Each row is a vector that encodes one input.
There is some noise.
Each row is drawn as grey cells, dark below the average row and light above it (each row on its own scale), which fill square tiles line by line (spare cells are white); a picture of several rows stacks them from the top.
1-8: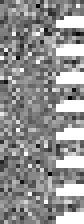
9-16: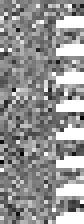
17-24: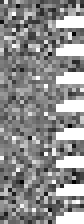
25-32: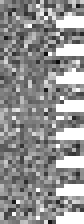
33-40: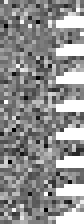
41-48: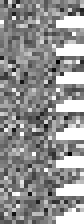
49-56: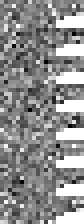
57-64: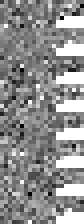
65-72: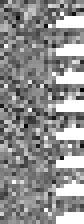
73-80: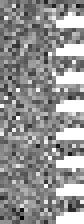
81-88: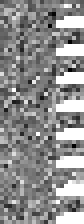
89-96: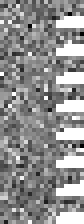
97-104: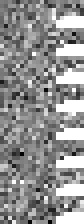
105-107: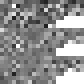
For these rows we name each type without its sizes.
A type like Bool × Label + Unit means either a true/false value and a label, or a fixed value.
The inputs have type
Bool × (Circle + Unit) × Line.
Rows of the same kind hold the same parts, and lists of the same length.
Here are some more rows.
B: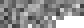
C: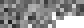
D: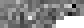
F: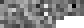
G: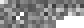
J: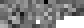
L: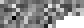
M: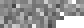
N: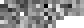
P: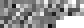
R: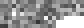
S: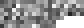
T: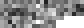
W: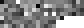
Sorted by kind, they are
B, C, G, L, N, R
D, F, J, M, P, S, T, W

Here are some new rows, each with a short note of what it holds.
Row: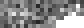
a point on a line and a true/false value
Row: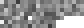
a point on a circle, a point on a line and a true/false value
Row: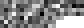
a point on a line and a true/false value
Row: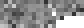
a point on a circle, a point on a line and a true/false value
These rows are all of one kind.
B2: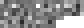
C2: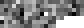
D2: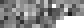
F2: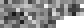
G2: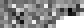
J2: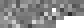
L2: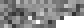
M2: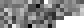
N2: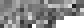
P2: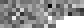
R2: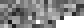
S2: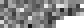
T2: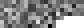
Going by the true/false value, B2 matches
J2, P2, R2 and T2.
